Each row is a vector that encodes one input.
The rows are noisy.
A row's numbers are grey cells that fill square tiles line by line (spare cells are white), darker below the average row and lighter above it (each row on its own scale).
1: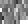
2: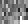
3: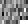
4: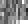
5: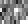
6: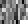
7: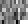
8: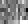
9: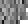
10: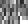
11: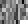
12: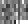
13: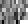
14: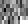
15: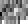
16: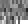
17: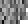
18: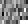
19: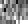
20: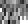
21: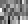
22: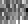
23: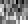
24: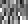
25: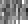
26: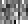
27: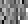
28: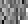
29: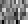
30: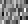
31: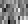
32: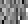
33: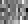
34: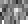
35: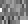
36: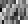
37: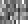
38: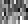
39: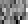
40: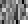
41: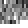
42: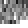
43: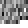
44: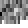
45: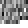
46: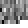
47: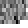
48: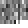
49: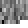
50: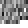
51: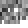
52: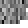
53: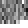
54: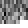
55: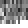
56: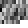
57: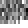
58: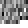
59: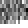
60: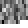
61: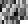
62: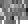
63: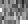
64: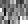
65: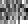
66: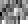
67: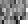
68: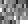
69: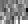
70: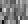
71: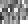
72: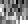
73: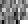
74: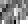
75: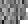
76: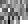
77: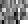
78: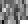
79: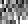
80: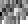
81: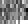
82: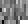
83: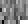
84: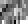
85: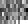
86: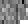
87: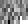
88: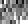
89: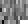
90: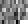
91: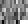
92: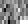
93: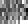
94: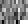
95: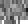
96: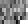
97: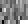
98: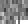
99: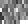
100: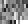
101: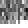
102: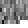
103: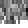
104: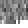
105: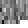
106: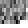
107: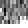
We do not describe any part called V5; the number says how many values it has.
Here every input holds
a list of up to two items, each a true/false value and a value of V5.
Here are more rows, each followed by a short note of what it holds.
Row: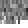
a list of two items
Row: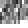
a list of two items
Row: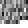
the empty list
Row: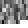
a list of one item
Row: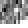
a list of two items
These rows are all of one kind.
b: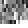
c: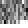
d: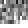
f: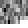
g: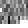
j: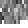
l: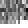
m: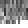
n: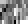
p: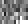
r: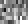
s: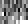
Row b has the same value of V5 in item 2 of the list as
g, n and p.
